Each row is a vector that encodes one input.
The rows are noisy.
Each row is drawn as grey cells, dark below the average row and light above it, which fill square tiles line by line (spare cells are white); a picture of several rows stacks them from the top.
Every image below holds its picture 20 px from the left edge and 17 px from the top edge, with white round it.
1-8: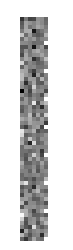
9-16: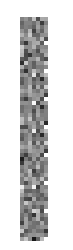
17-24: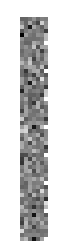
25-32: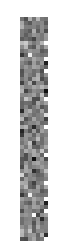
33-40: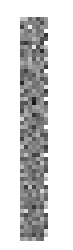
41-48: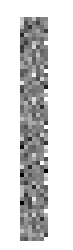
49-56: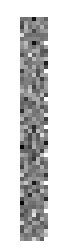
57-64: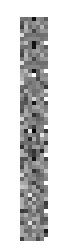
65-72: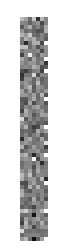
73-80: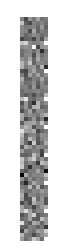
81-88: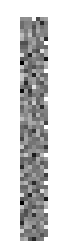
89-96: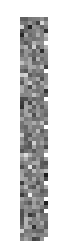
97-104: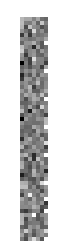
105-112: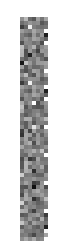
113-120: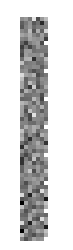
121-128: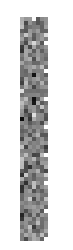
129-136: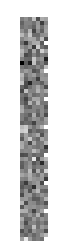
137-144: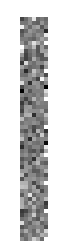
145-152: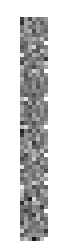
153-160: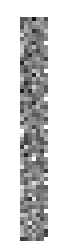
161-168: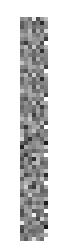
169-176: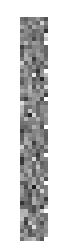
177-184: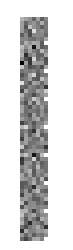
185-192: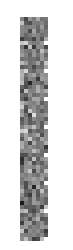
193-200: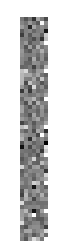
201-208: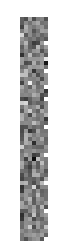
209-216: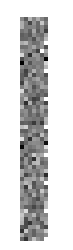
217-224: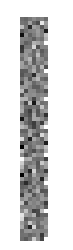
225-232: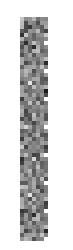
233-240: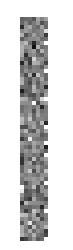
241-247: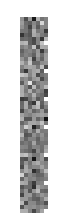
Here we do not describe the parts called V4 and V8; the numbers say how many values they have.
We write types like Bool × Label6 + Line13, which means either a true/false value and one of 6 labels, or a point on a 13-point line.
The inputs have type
(Bool × V8 + V4) × Circle9.
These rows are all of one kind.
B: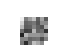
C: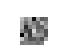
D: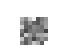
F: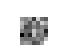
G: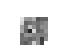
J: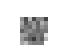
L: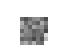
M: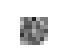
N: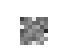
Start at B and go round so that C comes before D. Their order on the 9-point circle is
B, G, C, F, M, J, L, N, D.
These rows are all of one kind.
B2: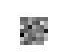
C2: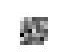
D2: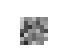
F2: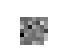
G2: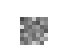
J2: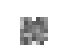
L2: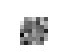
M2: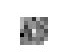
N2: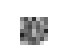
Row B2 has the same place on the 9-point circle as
F2 and G2.
